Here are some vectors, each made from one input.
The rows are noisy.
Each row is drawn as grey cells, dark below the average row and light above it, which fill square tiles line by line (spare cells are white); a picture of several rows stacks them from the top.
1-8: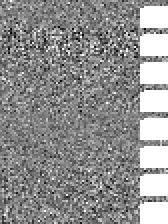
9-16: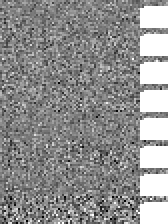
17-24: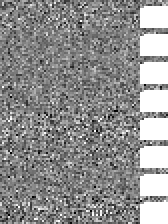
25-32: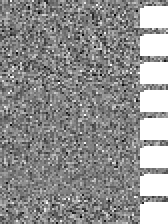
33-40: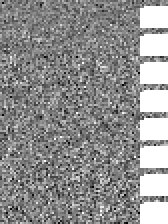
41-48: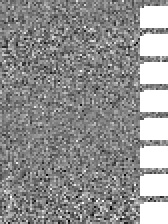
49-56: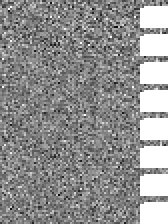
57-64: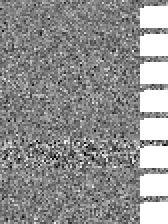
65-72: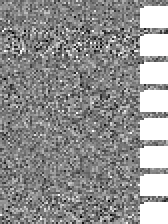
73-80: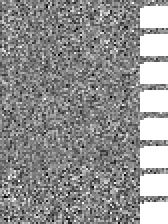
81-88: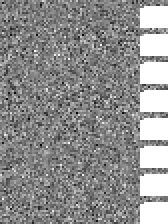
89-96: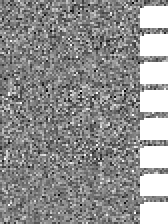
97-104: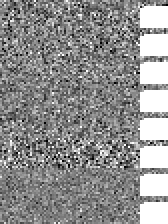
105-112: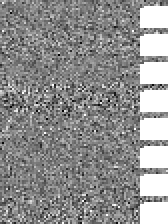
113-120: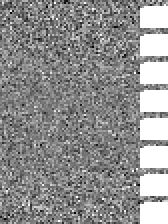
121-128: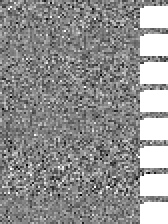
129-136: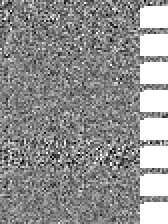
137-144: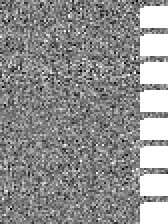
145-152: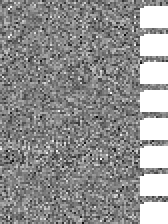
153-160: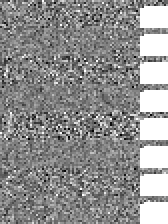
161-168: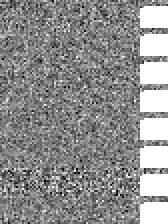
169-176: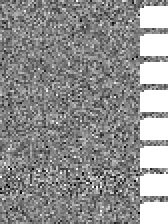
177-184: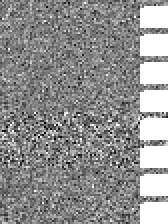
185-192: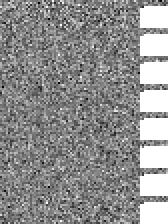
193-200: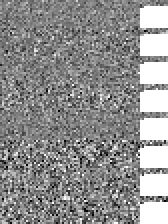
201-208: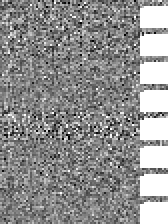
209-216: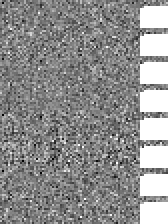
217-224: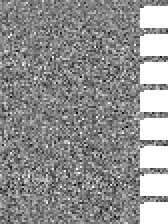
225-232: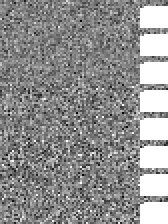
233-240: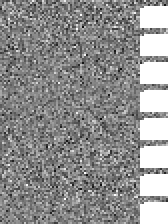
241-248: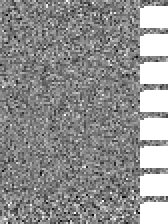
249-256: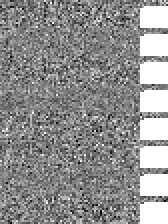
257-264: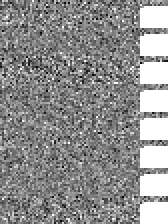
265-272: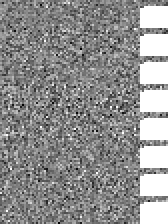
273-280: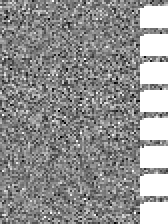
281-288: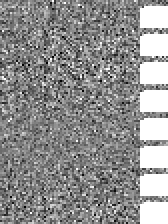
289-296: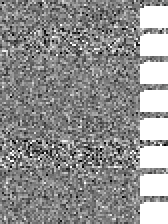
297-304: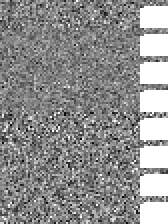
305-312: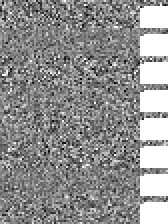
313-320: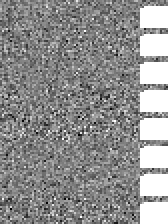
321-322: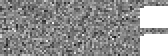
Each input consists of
a true/false value, together with either a point on an 11-point circle, or a point on a 7-point line.
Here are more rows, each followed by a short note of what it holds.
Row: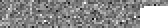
a point on a 7-point line and a true/false value
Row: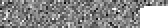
a point on a 7-point line and a true/false value
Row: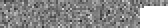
a point on an 11-point circle and a true/false value
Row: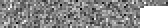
a point on a 7-point line and a true/false value
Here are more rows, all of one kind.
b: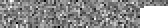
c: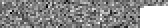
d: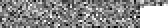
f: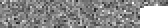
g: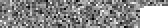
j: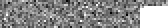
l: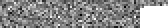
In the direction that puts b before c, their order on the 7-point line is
d, l, b, f, c, g, j.
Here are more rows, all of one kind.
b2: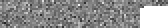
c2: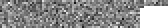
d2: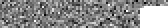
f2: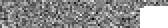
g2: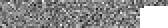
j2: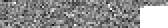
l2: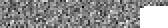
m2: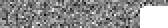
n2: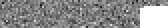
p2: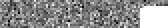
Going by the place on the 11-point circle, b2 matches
c2, f2, g2 and l2.
